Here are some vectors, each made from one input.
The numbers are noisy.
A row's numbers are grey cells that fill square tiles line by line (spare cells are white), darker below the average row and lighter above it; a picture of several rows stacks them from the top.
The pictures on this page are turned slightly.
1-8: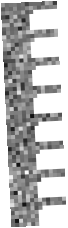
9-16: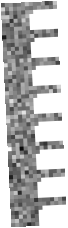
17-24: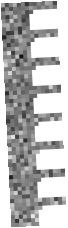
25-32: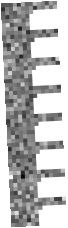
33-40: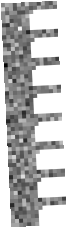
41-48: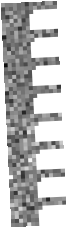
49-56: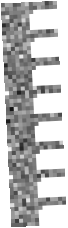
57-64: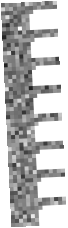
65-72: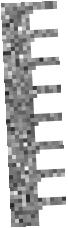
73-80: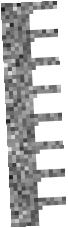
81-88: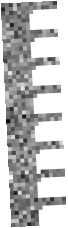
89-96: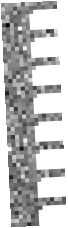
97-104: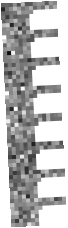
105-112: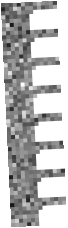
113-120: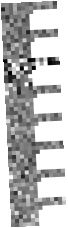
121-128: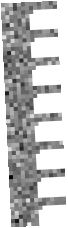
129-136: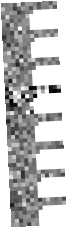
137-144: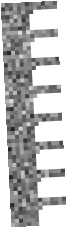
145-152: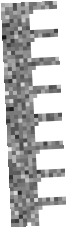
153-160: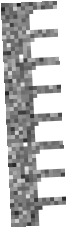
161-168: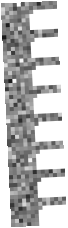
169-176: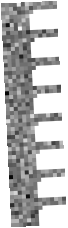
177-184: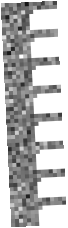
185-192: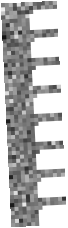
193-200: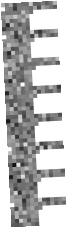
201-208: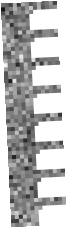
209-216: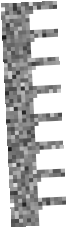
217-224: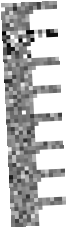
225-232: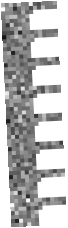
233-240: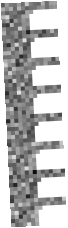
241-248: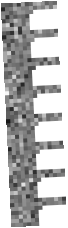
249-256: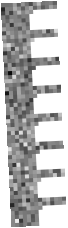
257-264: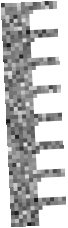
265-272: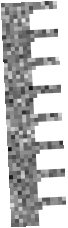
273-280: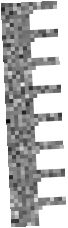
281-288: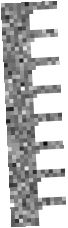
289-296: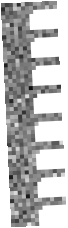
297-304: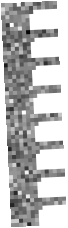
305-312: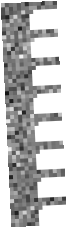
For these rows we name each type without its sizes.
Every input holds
a list of points on a line.
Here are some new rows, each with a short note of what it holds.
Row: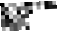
the empty list
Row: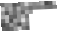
a list of two items
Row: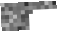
a list of one item
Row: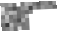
a list of two items
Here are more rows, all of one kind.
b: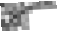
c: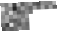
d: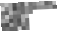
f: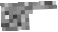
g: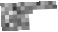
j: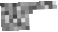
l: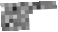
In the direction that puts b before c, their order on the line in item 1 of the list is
j, b, f, d, g, c, l.
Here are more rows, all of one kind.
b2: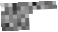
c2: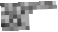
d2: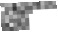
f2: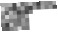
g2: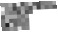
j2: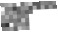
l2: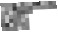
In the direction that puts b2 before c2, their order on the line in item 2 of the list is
b2, c2, d2, l2, f2, g2, j2.
